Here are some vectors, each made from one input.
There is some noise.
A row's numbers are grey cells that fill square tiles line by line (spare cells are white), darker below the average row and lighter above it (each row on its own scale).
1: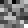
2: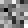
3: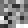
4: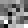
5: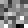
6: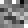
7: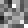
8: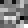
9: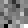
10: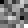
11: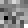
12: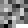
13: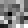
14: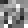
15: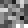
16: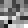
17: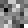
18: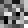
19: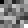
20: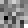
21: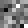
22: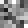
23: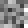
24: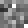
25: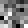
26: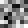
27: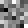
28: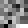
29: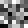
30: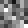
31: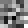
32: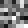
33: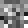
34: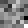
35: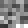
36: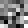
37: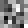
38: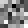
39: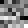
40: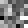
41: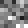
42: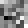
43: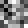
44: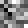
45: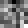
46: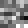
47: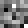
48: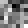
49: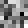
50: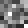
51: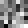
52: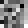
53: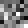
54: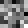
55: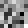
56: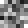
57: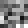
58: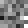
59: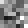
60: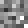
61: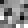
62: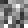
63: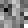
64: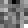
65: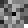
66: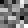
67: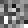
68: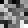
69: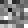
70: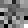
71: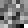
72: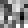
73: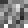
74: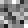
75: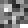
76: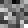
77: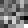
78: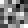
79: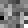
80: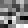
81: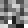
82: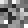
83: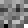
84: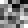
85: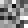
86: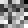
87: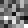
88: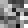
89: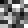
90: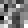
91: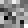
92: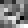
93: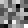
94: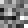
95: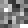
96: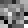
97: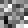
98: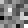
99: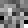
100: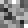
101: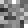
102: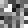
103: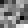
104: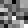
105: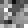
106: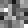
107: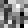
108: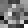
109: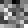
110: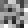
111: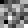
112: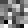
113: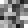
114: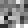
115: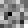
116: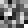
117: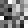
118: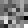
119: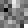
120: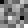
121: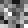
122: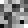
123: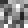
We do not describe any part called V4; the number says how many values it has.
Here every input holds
either a point on a 5-point circle and a true/false value, or a fixed value, or two values of V4.
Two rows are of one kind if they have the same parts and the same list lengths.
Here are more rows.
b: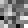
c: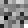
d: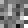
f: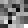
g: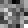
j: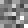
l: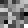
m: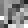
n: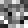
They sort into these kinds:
b, d, f, j, n
c, g, l
m

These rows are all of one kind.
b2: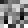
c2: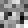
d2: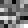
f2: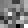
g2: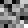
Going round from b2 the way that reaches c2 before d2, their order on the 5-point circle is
b2, c2, d2, f2, g2.
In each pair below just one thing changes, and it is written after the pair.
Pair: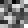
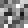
the true/false value
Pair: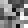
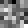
the true/false value
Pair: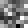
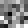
the true/false value
